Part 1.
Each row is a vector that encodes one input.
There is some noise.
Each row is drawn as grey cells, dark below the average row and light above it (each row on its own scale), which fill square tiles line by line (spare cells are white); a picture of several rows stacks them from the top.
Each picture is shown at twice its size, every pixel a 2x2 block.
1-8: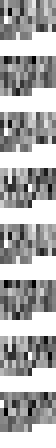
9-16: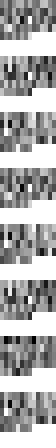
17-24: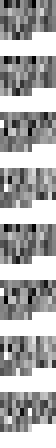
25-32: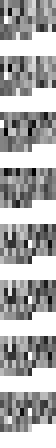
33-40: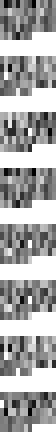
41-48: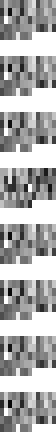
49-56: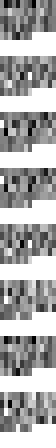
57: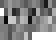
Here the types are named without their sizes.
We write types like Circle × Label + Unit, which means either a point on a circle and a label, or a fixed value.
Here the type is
Label.
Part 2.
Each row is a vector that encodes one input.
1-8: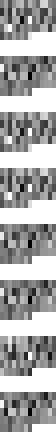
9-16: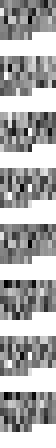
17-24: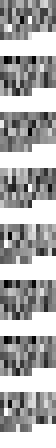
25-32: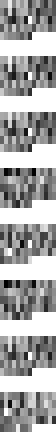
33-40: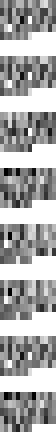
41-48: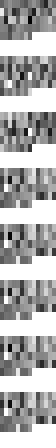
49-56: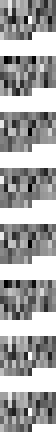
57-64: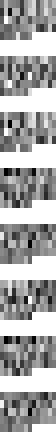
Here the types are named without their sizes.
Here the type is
Label.
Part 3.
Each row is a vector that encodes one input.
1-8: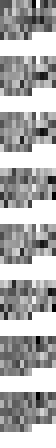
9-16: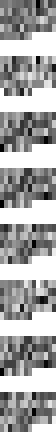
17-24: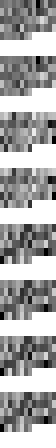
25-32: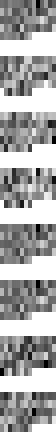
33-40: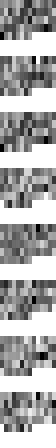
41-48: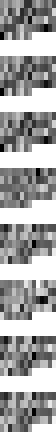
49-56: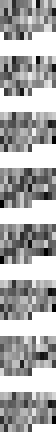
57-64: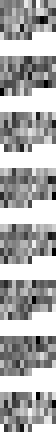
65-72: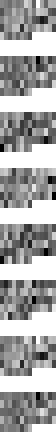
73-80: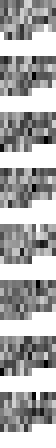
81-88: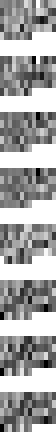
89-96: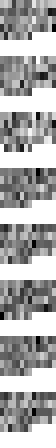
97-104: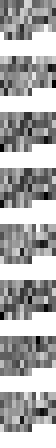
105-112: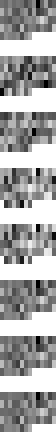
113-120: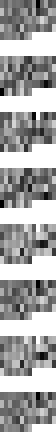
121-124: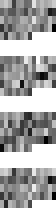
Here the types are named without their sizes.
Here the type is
Bool × Bool × Bool.
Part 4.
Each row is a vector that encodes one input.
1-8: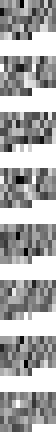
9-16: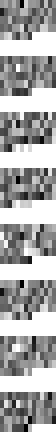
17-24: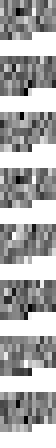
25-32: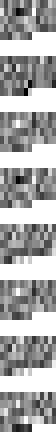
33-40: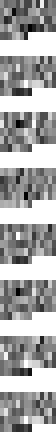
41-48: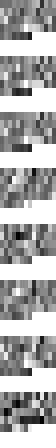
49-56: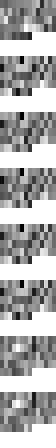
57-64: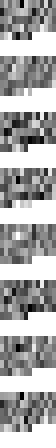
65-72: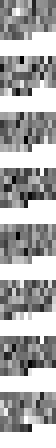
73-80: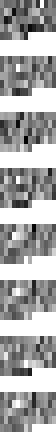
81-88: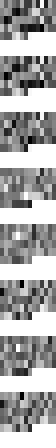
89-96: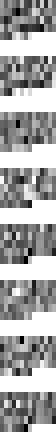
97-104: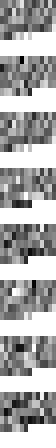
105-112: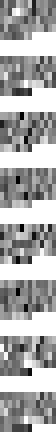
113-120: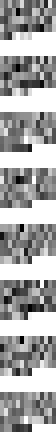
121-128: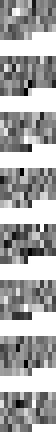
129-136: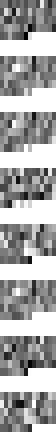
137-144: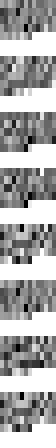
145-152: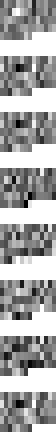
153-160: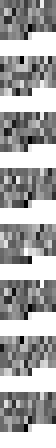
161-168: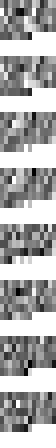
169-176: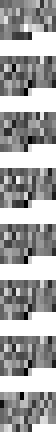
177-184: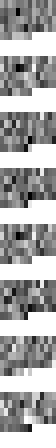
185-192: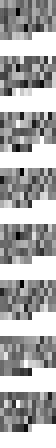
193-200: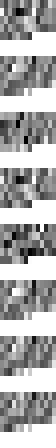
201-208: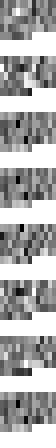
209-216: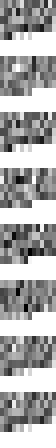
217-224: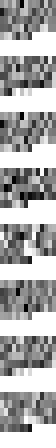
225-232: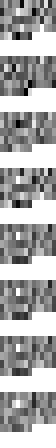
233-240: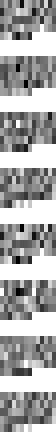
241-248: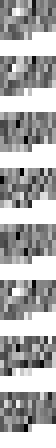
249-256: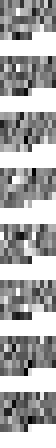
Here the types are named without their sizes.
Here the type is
Label.
